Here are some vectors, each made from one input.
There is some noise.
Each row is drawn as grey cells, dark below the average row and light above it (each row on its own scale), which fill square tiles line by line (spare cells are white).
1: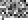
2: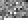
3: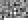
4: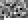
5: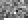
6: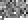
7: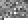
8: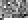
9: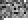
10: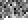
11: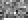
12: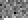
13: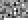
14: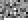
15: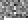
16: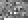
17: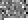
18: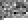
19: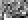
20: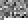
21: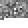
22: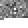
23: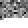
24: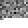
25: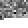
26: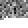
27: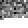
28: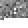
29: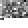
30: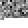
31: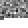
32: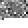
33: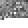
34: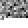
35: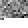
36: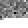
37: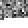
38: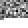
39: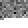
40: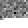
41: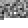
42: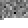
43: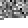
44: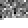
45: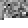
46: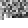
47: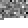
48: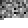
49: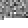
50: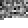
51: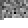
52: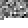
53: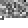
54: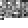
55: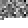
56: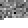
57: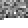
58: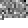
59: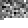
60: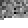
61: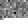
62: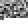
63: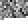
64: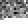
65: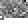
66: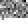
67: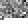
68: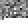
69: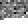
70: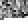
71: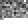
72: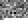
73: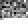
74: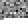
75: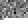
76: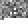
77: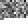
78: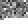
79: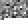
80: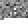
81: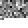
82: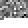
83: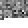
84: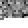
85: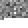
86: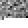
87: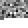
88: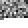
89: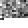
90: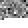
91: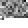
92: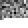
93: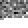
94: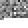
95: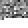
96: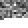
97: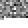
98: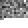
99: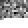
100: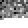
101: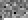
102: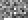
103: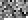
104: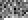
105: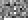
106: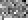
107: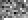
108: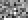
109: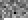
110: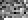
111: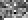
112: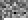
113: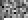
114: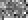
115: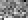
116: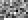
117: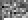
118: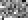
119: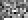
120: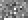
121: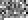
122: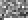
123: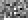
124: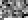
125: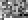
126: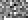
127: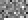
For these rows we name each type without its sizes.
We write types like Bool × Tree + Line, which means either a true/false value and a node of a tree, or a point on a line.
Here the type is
(Circle + Unit) × Tree + Line × Line.
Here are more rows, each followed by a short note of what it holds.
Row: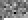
a point on each of two lines
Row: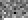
a point on each of two lines
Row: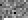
a point on each of two lines
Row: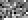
a point on each of two lines
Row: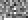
a node of a tree
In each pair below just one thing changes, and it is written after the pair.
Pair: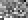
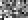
the place on the circle
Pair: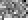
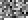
the place on the circle
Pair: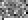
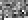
the place on the circle
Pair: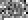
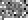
the node of the tree
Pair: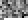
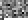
the node of the tree
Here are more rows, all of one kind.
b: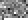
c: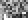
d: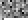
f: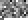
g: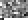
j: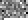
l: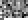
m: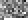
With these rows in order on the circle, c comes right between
g and m.
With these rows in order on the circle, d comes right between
f and l.
